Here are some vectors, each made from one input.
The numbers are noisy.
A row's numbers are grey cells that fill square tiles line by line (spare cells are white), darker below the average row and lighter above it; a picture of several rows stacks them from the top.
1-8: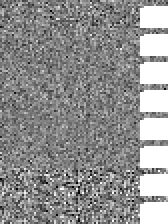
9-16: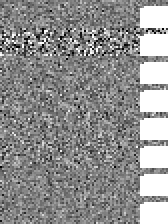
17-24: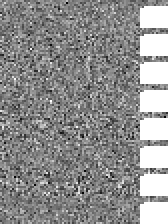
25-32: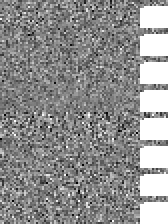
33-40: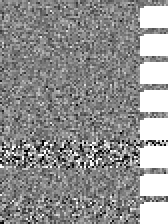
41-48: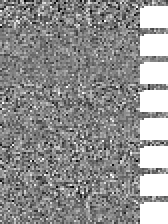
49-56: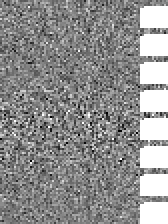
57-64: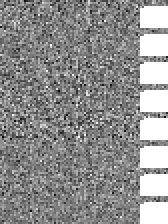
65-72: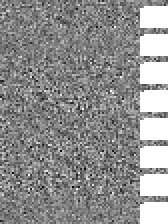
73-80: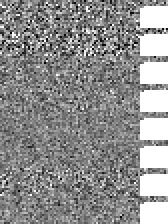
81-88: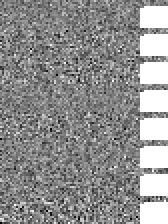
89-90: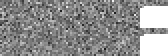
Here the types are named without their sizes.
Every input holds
a list of points on a line.
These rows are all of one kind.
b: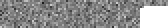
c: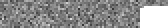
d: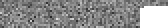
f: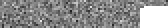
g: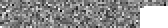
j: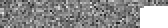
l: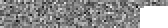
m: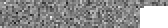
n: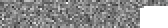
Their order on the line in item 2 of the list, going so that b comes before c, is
g, n, f, b, c, l, d, j, m.
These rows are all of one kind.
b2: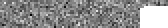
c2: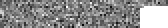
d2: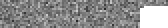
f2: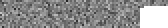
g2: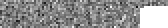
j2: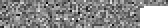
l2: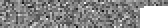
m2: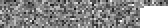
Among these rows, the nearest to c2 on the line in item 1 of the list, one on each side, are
f2 and m2.
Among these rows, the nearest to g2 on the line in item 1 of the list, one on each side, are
b2 and d2.
